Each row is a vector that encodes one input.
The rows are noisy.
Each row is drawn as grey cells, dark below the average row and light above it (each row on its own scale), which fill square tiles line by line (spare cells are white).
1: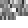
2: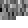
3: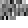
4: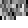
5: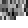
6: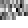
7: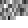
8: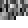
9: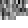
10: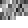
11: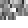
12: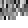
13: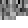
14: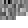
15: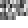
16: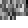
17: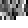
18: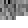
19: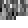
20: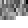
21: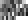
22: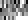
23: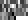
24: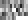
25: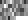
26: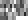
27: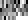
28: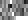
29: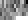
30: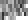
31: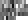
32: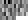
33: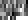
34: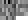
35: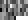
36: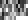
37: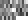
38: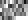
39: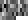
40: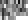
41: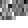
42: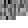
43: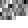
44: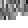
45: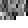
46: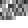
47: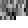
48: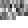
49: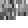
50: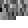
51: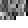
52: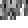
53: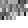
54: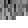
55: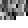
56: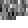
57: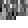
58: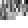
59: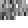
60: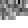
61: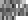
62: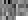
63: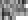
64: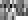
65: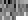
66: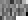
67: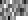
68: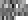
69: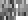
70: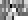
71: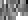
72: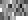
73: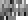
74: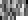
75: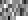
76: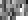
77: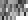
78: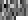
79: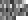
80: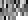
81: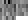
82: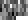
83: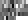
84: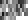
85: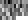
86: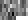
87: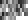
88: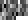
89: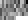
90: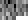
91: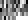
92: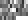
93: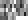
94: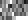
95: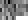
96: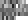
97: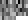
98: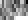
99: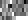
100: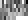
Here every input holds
one of 8 labels and a point on each of two 9-point lines.
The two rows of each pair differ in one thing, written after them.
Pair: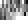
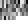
the place on one of the two 9-point lines
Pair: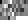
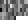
the label
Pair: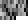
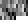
the place on one of the two 9-point lines
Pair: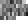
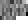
the place on one of the two 9-point lines
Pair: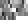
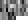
the label
